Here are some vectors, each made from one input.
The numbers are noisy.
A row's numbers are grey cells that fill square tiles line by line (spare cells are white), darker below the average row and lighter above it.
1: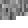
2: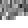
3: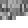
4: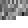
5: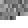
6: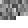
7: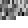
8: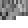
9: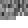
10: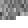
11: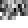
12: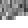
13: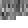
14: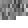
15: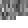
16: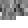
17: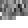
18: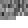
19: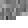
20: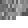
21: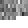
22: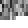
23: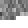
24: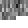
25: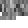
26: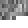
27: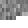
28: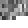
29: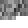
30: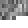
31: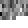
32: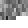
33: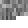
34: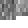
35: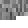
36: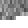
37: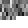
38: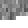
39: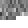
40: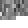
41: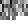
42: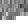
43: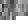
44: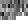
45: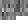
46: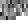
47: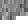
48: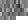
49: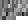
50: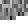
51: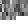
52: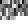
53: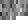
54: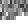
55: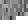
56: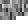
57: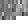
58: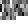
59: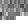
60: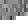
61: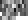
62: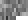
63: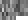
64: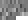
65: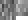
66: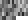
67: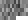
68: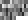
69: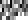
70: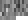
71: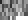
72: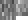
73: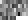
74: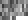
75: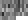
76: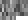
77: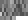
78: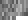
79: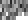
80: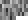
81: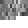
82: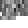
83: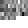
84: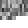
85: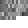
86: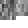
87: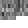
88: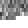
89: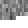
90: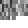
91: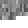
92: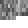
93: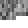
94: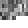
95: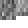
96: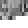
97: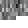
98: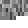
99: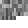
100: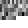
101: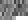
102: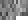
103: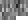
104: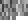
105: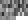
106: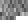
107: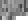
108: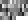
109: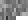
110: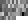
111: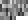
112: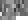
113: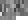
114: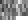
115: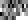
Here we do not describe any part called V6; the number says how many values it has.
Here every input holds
either a point on a 5-point circle and a true/false value, or a value of V6.
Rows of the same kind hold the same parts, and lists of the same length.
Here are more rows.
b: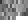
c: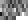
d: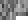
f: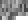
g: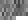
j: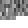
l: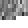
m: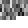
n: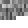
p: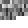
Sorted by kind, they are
b, d, g, j, l, m
c, f, n, p

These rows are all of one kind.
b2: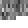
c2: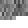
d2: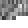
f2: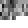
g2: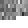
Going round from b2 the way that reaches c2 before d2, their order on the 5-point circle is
b2, c2, f2, g2, d2.
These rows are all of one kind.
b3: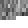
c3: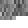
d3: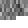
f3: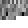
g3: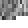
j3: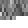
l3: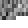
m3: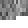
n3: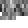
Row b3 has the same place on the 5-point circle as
c3, j3 and l3.
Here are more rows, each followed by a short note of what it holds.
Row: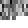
a point on a 5-point circle and a true/false value
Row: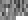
a point on a 5-point circle and a true/false value
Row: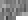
a value of V6
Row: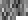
a point on a 5-point circle and a true/false value
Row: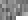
a value of V6
